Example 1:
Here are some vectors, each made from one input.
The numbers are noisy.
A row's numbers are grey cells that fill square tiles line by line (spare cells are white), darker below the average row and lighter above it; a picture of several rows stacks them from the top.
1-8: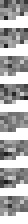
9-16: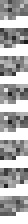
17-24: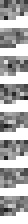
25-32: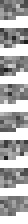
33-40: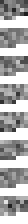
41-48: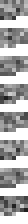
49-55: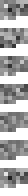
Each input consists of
a node of a 9-node tree.
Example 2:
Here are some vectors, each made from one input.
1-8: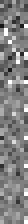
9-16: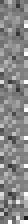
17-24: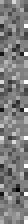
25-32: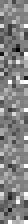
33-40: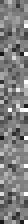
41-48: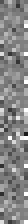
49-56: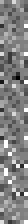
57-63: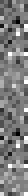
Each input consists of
a node of an 8-node tree.
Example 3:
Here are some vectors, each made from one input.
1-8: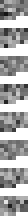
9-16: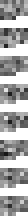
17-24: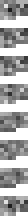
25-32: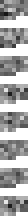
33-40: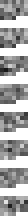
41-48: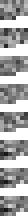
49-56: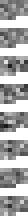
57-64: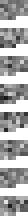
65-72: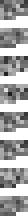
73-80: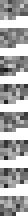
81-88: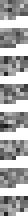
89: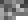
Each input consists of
a node of an 8-node tree.
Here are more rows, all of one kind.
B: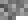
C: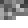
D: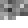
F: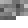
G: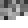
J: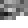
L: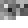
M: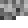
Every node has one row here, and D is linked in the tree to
B and L.
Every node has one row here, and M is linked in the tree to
F and J.
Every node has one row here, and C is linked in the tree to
B and G.
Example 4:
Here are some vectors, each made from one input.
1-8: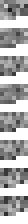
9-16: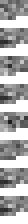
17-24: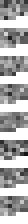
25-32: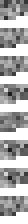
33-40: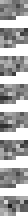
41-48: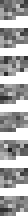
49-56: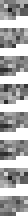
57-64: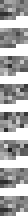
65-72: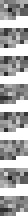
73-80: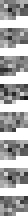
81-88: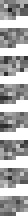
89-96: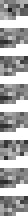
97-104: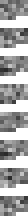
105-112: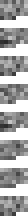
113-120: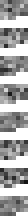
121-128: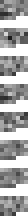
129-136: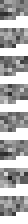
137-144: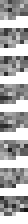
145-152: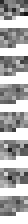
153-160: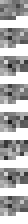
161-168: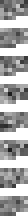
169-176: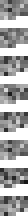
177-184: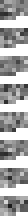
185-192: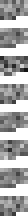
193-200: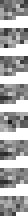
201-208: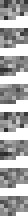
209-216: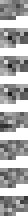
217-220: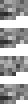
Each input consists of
a node of a 9-node tree.
